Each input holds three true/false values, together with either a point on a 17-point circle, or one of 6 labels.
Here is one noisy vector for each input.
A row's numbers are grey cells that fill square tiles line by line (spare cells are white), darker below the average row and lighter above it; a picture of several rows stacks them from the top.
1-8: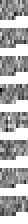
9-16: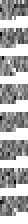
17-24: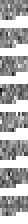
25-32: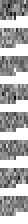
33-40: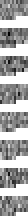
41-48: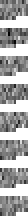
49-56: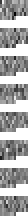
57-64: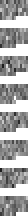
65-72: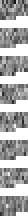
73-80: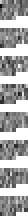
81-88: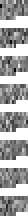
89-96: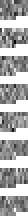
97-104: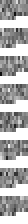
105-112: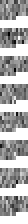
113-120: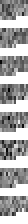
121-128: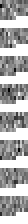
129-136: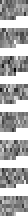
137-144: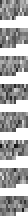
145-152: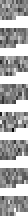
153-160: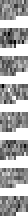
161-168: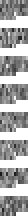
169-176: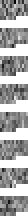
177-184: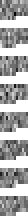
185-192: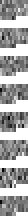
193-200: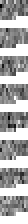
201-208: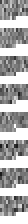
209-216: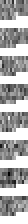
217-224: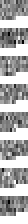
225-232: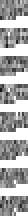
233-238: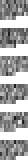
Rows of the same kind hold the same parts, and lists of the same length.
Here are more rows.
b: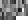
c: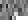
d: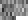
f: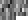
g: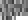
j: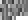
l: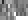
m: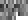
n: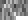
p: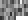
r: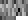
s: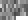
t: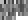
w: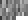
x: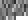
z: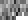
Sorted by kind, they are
b, d, f, p, r, s, w, x, z
c, g, j, l, m, n, t

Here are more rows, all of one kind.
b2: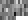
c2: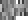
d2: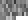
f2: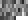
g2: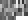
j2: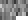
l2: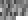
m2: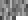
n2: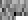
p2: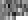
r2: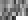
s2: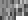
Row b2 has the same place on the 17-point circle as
g2 and n2.
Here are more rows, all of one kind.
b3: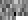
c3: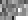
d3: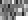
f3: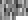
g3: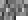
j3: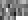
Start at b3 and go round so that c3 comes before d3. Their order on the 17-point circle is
b3, c3, d3, f3, g3, j3.
